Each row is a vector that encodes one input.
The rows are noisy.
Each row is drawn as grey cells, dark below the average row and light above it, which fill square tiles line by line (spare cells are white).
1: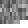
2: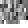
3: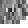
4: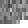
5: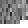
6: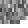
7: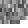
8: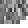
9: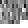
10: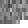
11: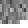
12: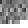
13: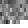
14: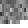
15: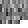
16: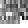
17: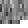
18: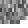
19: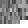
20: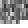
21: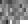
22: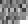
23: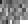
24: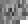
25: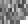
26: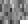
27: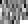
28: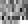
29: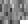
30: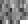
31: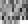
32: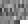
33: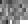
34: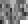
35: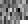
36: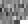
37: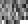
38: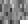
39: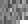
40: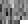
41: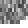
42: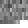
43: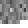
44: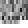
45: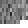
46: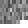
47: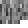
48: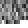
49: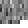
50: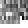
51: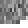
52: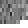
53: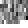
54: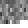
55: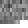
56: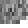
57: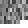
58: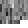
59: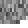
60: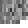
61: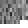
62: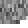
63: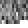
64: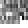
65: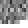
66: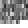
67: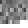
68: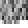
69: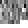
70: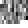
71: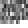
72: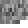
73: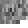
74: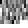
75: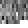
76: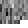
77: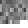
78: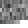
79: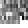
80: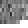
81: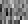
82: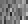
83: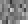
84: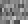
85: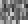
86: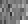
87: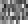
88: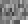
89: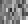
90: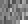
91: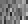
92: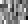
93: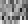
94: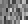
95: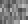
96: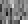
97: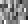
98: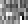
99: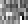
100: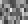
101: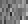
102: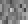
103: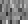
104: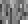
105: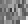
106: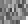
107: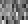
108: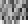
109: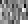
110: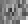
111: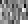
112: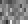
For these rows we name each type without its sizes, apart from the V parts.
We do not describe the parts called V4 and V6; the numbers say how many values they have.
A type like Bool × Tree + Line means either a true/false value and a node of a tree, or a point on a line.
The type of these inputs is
Bool × (Line + V4) + V6.
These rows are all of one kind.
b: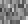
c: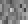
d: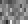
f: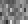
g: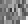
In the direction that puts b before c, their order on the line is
b, c, g, f, d.
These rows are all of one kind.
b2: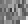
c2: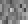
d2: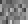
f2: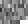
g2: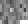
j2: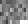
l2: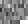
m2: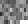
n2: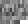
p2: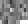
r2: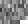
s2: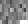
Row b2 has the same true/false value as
f2, l2, n2 and r2.
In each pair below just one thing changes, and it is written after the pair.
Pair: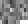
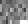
the place on the line
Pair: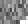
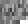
the place on the line
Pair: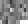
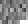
the place on the line
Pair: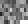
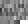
the true/false value
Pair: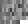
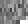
the place on the line
